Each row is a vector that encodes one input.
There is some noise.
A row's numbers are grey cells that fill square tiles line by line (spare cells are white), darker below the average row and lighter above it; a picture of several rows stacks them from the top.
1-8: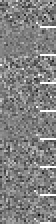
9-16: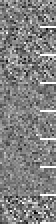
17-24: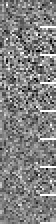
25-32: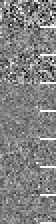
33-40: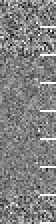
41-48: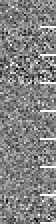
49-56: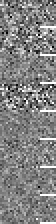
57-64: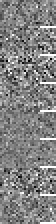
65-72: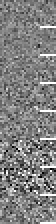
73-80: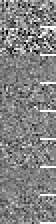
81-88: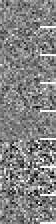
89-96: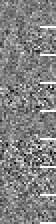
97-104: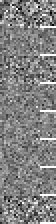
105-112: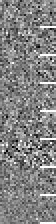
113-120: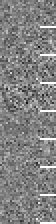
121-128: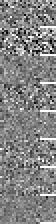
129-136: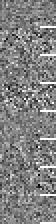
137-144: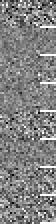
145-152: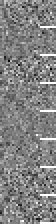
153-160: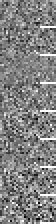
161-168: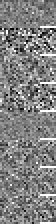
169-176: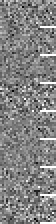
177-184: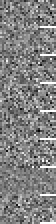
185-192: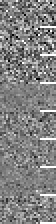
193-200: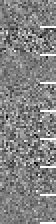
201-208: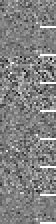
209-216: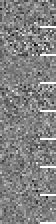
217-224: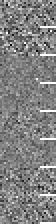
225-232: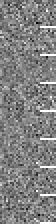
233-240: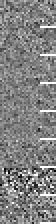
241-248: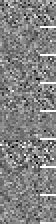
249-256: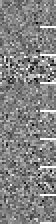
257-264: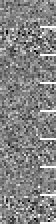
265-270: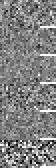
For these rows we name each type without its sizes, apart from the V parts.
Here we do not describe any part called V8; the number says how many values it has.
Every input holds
either a point on each of two circles, or a point on a line and two values of V8.
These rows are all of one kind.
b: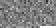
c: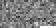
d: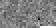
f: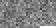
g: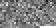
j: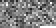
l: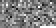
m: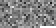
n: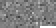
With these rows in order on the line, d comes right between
f and m.
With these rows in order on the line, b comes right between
f and g.
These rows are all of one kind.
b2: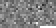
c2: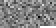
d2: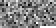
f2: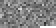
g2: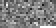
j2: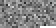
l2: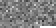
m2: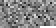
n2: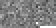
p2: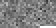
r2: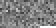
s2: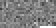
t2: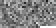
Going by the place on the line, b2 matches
g2 and r2.
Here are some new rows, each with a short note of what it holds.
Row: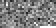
a point on a line and two values of V8
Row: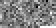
a point on a line and two values of V8
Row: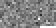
a point on each of two circles
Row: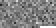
a point on a line and two values of V8
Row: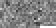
a point on each of two circles
